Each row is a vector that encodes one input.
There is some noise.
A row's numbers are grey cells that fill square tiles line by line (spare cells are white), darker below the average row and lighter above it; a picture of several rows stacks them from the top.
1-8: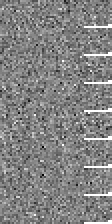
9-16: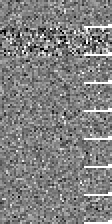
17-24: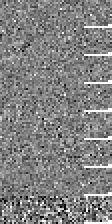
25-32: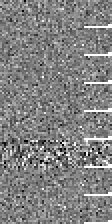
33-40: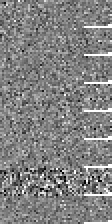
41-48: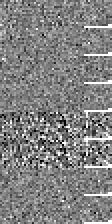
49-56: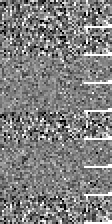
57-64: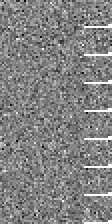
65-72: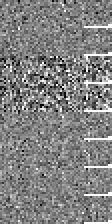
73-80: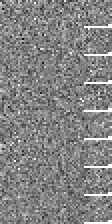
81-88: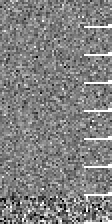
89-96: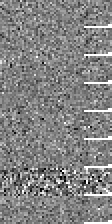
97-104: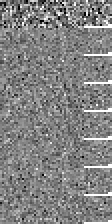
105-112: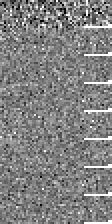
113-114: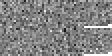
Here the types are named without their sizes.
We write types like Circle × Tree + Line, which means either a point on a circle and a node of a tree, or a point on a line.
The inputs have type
(Bool × Bool × Bool × Bool × Line × Line + Unit) × Line × Line × Line.
